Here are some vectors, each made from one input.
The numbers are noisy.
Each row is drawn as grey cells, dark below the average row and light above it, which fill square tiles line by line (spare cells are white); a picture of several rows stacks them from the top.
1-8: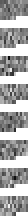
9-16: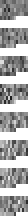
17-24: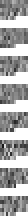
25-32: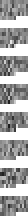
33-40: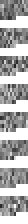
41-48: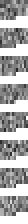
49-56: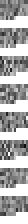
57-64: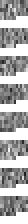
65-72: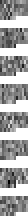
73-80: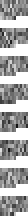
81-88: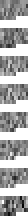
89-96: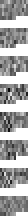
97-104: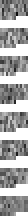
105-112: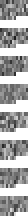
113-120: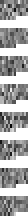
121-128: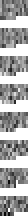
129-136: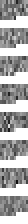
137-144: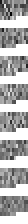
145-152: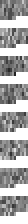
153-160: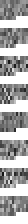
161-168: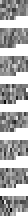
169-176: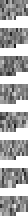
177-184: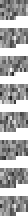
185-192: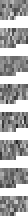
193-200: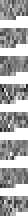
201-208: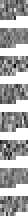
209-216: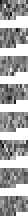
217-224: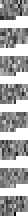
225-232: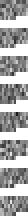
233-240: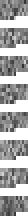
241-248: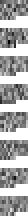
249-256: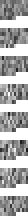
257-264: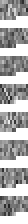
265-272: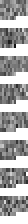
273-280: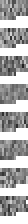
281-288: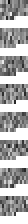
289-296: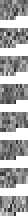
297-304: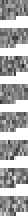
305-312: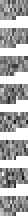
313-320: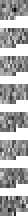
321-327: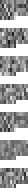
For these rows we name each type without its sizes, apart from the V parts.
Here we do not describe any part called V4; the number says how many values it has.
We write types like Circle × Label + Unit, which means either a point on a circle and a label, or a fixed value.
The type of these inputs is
Bool × V4 + Tree.
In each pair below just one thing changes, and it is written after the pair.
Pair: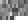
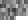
the true/false value
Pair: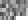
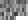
the value of V4
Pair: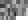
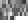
the true/false value
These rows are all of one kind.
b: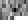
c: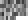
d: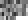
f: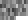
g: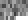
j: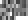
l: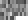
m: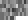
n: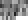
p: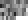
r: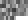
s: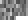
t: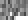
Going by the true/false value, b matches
g, n and t.
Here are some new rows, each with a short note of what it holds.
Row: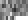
a true/false value and a value of V4
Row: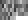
a node of a tree
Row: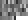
a node of a tree
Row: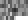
a true/false value and a value of V4
